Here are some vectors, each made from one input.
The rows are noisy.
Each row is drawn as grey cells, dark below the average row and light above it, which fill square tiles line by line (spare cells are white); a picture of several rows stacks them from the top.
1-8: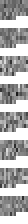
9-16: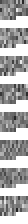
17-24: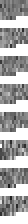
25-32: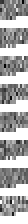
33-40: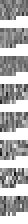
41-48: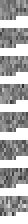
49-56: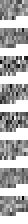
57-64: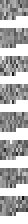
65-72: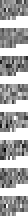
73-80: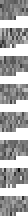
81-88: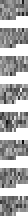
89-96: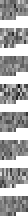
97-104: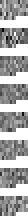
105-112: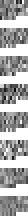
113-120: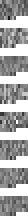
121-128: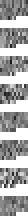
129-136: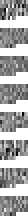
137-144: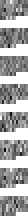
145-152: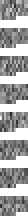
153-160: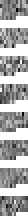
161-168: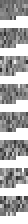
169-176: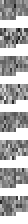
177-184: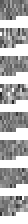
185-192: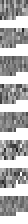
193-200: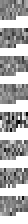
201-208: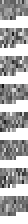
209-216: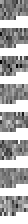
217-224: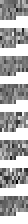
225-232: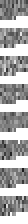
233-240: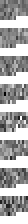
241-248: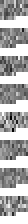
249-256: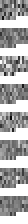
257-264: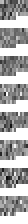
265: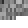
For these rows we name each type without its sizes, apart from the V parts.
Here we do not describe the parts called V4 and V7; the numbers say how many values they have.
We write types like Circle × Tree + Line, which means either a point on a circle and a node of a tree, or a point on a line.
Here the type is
(Bool × Bool × Bool + Unit) × V4 × V7 + Label + Tree.
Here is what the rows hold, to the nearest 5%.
About 10% of them hold a label. About 25% of them hold a node of a tree. The rest hold a value of V4 and a value of V7, together with either a fixed value, or three true/false values.
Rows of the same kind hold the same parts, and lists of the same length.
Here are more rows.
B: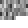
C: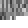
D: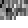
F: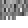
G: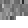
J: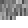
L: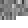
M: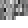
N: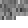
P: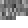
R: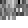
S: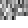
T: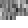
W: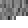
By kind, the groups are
B, C, S
D, J, L, N, T
F, M, R
G, P, W

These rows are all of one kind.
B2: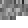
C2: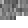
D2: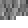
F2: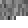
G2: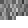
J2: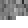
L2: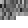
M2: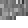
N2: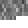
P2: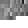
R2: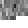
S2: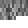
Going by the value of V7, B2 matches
D2, G2, M2 and S2.
